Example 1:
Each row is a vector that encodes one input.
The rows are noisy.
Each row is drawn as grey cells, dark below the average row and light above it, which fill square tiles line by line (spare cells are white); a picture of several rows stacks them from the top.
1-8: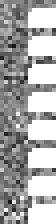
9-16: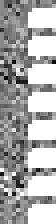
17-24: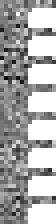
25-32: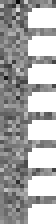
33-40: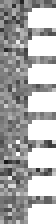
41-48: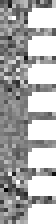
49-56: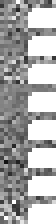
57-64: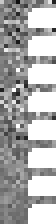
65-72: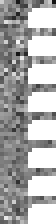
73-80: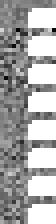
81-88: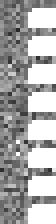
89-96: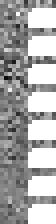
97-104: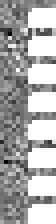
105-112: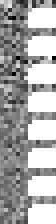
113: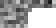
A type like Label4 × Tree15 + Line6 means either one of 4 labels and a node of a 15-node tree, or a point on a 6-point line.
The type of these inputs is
Line10.
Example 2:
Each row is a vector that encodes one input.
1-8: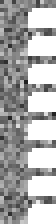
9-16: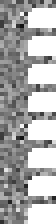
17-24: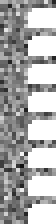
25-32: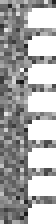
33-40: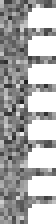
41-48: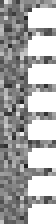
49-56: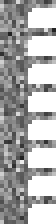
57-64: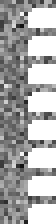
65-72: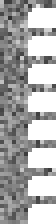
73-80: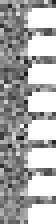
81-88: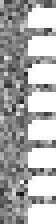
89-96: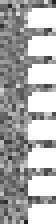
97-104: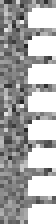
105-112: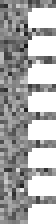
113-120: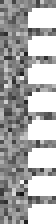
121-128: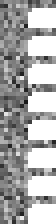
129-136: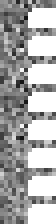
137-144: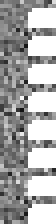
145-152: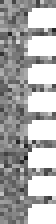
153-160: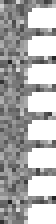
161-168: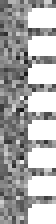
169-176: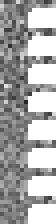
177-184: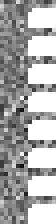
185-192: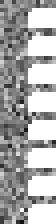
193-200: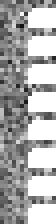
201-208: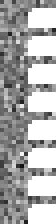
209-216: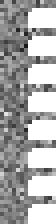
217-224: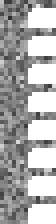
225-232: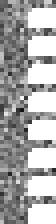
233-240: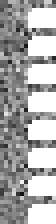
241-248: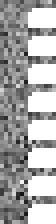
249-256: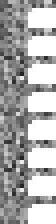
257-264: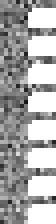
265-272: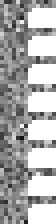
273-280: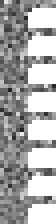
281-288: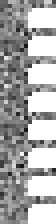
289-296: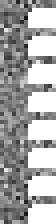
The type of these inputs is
Tree13.
